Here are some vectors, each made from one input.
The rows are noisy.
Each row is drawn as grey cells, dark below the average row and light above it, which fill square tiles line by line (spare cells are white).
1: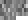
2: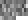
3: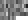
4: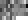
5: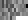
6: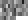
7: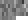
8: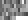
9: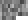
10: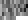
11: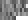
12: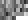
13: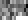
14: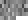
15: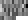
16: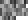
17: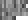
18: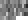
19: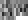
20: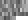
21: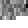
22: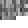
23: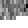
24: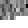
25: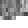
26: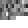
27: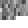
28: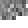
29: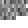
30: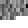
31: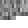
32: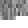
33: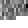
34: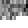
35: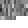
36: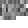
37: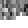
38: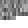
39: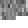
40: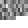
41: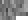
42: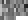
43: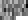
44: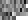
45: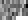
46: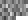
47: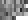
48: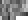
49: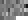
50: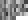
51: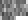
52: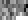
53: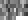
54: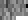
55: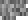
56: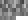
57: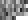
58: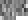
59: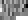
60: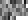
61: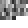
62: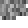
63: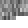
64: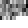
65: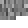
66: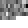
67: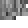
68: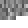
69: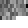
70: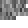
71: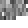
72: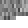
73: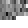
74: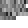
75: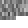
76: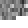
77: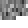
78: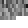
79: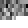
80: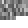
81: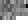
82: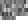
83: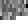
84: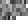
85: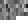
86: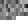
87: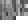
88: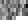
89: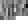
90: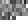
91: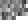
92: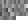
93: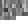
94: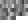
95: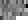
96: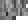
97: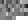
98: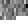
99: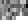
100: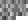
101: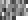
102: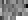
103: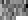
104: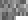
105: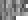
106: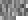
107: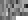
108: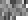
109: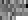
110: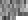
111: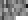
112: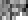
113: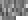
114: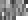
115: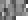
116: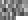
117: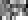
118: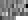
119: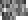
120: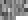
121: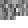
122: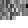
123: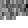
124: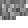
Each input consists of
a point on each of three 5-point lines and a true/false value.
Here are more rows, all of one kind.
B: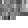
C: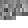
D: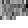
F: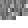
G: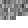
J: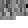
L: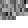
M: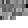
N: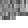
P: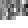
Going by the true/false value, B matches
C, D and L.
